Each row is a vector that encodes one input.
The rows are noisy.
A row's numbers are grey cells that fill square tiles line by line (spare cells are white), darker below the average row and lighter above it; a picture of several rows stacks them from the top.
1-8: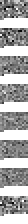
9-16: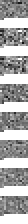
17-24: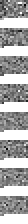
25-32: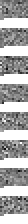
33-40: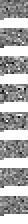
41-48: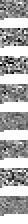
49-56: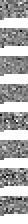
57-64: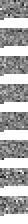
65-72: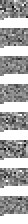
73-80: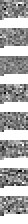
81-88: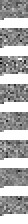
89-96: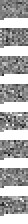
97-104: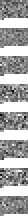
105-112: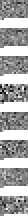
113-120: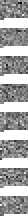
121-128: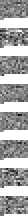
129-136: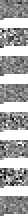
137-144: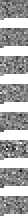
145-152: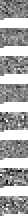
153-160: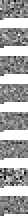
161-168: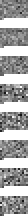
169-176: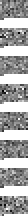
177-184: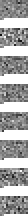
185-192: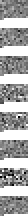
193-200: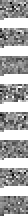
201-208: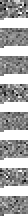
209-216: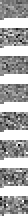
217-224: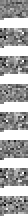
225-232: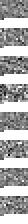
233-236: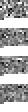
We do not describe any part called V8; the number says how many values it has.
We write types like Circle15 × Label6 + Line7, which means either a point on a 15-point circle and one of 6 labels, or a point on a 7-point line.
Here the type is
Bool × List2(V8) + Tree7 × Tree7.
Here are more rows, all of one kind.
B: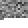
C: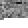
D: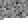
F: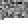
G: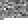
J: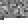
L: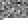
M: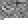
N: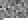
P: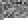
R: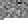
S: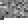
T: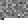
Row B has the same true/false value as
J, S and T.
